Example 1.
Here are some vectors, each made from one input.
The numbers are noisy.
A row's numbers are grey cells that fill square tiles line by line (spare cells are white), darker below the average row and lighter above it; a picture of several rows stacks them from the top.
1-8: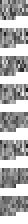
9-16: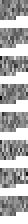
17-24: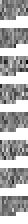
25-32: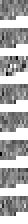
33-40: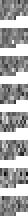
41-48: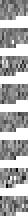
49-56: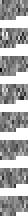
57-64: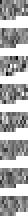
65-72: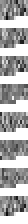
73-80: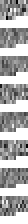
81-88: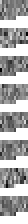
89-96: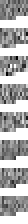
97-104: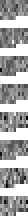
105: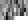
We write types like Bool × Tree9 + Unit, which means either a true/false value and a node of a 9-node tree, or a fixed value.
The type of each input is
Line8 + Tree11 × Tree11.
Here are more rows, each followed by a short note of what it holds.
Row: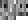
a point on an 8-point line
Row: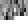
a point on an 8-point line
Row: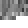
a node of each of two 11-node trees
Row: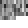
a point on an 8-point line
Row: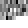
a point on an 8-point line
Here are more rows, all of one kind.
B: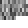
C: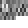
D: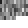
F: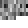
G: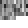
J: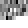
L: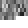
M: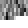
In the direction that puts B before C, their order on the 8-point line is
F, G, D, B, C, L, M, J.
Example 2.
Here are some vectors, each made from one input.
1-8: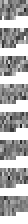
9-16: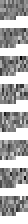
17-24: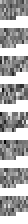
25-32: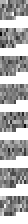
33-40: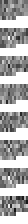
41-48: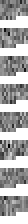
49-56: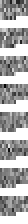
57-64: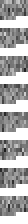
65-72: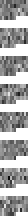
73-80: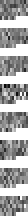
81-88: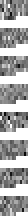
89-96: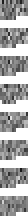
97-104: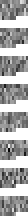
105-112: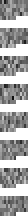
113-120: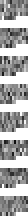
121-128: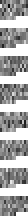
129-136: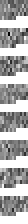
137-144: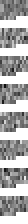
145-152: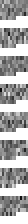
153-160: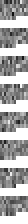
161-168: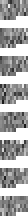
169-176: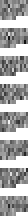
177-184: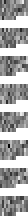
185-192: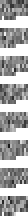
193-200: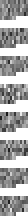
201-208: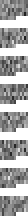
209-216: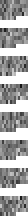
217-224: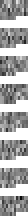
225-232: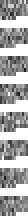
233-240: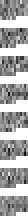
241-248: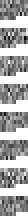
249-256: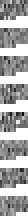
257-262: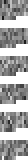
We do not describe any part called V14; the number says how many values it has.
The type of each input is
(Bool × Bool × Bool + Label7) × V14.
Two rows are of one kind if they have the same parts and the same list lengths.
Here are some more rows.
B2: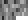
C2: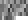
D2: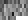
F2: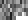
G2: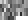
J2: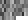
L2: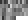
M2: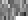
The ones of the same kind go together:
B2, D2, J2, L2
C2, F2, G2, M2

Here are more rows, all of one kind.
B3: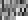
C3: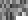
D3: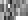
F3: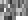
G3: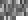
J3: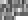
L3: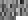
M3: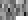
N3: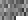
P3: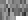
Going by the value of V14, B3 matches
L3, N3 and P3.
